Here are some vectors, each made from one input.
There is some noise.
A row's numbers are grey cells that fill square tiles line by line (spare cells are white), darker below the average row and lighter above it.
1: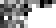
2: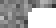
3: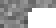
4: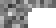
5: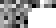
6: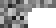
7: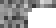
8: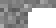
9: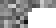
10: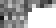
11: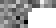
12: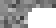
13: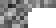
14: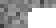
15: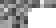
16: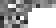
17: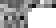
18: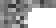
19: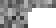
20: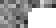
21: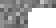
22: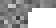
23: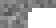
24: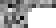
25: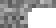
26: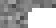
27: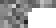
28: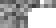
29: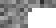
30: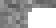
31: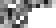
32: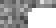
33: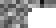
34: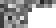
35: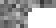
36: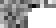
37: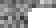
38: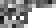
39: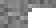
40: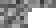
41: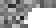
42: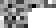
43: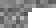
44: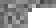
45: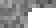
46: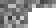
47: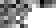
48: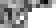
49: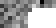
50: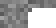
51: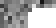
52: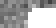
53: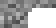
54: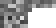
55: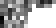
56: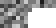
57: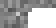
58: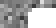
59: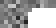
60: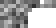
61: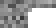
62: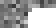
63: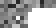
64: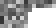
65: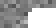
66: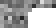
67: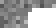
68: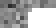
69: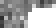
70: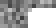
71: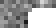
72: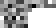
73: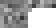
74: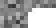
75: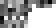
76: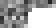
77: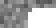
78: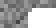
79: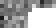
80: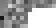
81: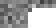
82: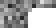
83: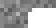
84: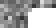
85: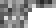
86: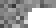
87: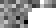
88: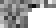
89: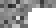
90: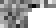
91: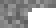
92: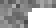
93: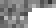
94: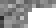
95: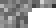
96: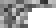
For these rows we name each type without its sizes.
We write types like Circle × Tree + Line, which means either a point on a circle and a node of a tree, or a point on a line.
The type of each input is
List(Line).
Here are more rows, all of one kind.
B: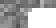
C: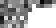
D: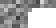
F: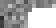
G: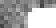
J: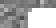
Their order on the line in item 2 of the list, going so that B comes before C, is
G, J, D, F, B, C.
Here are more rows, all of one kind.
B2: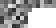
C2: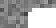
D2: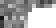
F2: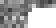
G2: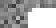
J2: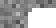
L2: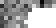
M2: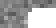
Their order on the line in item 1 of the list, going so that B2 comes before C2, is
D2, G2, L2, M2, B2, J2, F2, C2.
